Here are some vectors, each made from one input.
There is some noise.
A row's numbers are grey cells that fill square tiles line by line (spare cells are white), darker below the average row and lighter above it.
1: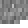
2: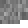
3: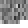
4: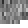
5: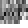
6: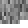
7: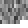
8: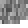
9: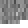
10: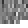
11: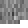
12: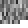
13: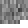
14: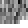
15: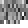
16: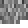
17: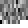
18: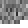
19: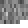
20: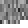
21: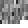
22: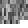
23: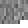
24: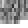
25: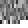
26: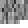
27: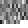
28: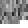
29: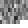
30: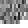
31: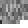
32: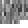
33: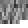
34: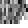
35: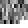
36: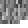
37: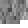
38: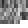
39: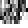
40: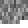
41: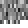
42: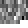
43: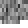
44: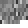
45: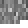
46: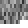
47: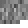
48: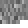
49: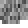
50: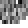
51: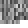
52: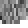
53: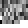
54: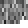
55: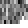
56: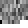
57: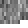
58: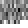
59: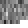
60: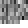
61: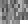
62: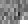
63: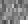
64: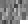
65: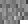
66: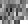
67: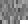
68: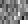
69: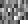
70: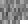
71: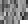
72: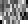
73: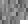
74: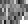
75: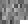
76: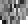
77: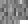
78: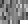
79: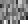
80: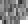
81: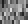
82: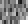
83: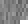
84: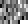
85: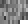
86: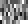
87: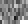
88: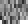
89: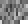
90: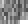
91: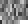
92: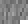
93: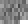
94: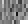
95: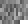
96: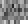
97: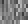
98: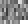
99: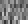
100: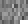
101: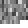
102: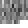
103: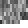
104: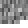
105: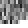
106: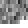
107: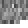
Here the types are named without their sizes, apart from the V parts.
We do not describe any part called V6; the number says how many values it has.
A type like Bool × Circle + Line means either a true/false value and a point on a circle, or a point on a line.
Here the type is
Bool × (Tree + V6).
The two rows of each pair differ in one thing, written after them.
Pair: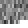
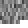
the value of V6
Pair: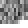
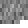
the true/false value
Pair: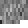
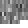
the true/false value
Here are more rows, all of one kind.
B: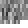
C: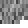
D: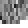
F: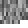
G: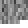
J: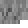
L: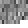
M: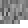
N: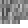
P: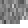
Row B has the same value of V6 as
G, L, N and P.
